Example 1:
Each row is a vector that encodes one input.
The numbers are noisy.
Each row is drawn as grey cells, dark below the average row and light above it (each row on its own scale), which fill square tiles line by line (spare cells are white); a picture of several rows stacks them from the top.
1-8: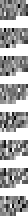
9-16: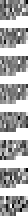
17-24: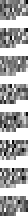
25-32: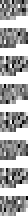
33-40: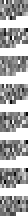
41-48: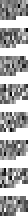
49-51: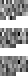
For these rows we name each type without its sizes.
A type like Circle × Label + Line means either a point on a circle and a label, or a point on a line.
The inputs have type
Bool × Bool × Bool.
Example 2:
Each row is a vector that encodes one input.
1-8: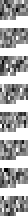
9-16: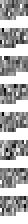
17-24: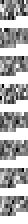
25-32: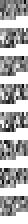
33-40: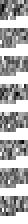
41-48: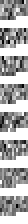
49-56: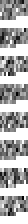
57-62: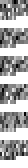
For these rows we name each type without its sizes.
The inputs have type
Line.
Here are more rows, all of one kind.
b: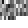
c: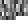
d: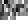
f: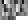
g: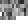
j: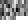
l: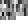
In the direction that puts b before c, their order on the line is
d, j, l, g, b, f, c.
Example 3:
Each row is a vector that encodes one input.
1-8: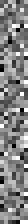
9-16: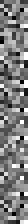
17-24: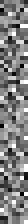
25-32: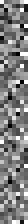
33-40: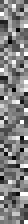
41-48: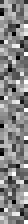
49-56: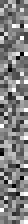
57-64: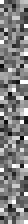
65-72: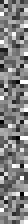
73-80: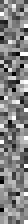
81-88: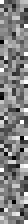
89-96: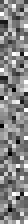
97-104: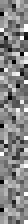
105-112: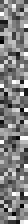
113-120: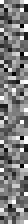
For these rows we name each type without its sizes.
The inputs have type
Circle.
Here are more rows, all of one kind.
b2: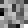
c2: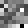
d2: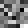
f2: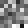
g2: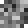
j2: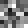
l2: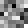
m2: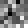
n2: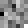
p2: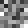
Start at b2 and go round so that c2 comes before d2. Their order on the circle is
b2, n2, l2, g2, c2, f2, m2, j2, p2, d2.
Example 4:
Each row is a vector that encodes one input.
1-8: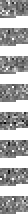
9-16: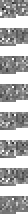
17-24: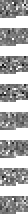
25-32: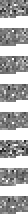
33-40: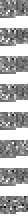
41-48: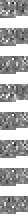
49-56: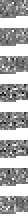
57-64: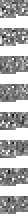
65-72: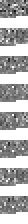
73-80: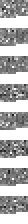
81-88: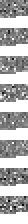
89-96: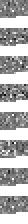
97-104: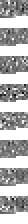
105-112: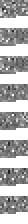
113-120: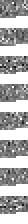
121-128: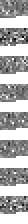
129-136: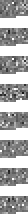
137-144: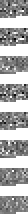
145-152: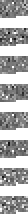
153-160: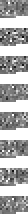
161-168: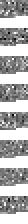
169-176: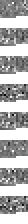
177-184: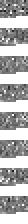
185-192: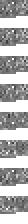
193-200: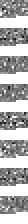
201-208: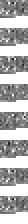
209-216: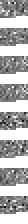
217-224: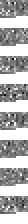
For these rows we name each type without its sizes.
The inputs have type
Label.
